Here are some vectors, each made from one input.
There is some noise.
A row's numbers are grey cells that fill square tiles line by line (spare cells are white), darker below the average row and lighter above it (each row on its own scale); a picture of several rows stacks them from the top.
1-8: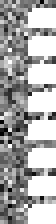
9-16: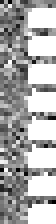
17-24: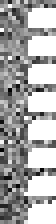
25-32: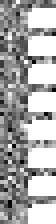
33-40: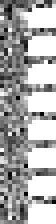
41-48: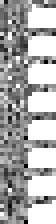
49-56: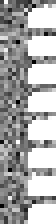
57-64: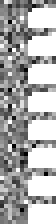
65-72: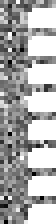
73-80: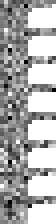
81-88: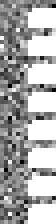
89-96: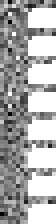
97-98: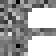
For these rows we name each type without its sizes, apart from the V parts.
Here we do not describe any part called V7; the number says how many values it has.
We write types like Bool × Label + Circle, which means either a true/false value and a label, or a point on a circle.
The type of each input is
Bool × (Line + V7).
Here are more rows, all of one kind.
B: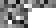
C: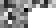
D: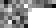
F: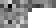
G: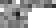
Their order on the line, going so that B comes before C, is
D, B, F, G, C.
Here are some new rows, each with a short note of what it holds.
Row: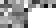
a point on a line and a true/false value
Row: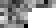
a point on a line and a true/false value
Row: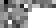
a point on a line and a true/false value
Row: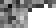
a point on a line and a true/false value
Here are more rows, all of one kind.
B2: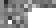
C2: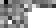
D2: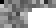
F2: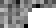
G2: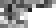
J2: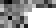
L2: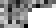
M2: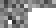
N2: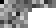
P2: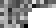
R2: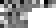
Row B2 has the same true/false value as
C2 and M2.
